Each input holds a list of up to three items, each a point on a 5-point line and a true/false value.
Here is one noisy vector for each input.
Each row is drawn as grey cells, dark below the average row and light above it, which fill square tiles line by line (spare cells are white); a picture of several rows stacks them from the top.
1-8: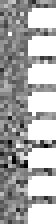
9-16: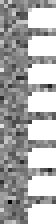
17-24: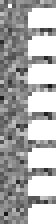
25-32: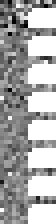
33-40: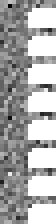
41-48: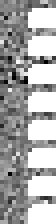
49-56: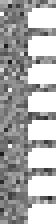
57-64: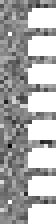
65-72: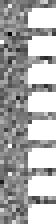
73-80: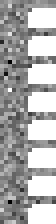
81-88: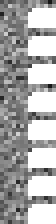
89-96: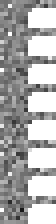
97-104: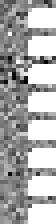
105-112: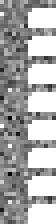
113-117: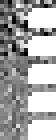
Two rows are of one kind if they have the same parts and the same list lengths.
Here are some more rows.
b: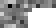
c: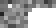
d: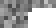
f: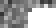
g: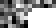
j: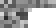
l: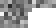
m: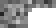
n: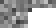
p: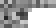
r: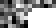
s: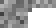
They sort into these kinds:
b, s
c, f, m
d, j, l, n, p
g, r

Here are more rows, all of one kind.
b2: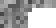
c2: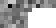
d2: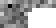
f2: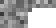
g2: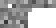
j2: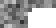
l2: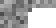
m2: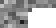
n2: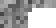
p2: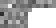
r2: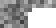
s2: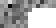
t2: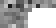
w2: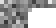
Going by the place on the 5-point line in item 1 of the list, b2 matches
j2, n2 and r2.
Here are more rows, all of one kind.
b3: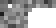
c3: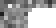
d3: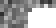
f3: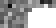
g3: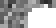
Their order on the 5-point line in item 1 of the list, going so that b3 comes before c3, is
g3, f3, d3, b3, c3.
